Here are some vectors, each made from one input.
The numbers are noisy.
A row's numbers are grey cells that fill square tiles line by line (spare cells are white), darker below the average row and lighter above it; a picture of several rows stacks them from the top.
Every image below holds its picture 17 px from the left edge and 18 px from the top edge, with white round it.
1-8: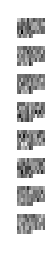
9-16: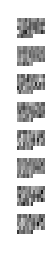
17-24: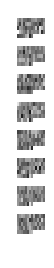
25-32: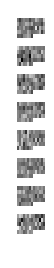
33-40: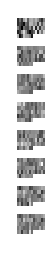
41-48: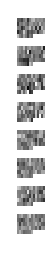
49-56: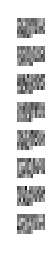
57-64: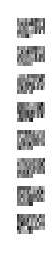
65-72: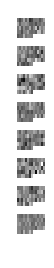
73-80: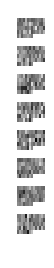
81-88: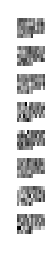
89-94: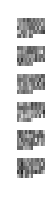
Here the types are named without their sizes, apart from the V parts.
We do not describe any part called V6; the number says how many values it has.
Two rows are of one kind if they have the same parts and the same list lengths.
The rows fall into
2 kinds.
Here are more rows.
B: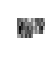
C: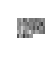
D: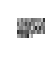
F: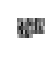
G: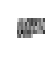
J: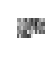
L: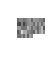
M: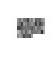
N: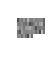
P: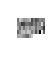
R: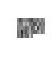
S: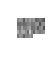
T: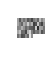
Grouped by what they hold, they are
B, C, F, J, L, M, N, P, R, S, T
D, G

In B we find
four true/false values and a value of V6.
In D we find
a point on a line and a value of V6.
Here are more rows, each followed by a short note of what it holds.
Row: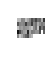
a point on a line and a value of V6
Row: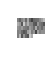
four true/false values and a value of V6
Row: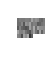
four true/false values and a value of V6
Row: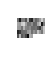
four true/false values and a value of V6
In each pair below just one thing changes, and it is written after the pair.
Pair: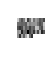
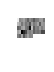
the place on the line
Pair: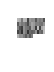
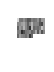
the place on the line
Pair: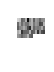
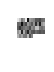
the place on the line
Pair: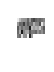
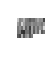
the place on the line
